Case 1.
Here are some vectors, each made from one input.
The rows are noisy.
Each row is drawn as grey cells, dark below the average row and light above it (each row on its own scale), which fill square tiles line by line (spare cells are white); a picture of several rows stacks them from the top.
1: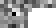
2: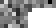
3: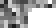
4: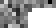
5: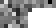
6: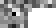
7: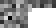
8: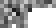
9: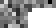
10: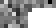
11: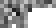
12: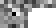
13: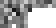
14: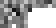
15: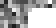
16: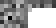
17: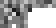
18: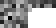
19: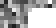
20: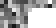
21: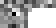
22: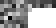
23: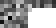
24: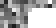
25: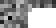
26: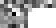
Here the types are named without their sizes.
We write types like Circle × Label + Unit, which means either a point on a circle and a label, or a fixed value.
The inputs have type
Line.
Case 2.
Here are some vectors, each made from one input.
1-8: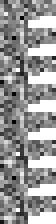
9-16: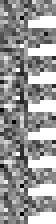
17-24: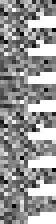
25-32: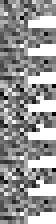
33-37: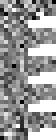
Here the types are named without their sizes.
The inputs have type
Circle.
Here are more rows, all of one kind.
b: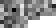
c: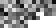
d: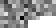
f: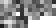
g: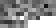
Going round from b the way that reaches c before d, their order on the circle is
b, g, c, f, d.
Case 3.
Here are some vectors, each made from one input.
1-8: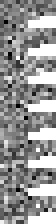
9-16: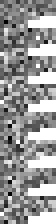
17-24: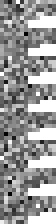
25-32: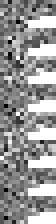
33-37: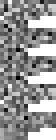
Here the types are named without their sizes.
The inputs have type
Label.
